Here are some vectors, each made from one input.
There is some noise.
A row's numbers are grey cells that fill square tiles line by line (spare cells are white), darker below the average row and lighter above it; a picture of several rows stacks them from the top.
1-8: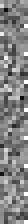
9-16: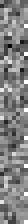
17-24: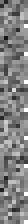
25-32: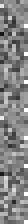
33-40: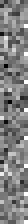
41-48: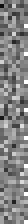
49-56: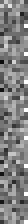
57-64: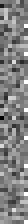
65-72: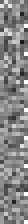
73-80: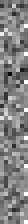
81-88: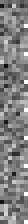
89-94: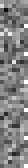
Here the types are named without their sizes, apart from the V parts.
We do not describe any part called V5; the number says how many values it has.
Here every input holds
a value of V5, together with either a point on a line, or a node of a tree.
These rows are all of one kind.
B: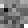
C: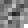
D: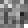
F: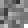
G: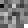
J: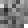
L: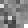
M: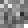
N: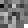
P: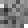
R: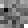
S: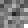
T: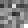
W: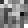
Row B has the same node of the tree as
G, N and R.
